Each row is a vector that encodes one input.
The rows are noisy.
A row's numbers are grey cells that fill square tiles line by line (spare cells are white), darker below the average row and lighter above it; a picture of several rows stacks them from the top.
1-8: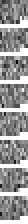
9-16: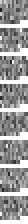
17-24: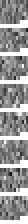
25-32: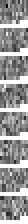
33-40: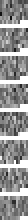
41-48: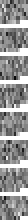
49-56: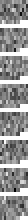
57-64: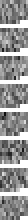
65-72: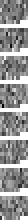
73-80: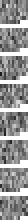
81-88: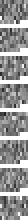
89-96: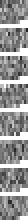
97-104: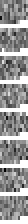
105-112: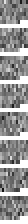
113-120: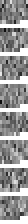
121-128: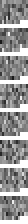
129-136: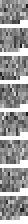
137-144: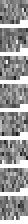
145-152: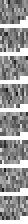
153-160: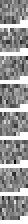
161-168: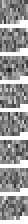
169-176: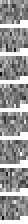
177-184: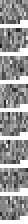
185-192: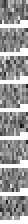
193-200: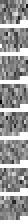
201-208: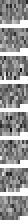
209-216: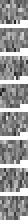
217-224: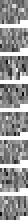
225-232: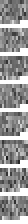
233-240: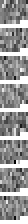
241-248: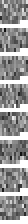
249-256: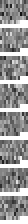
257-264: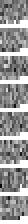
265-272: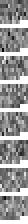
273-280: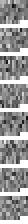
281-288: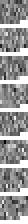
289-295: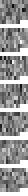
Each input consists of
a point on a 10-point circle, one of 12 labels, a point on each of two 10-point lines, a node of a 12-node tree and five true/false values.
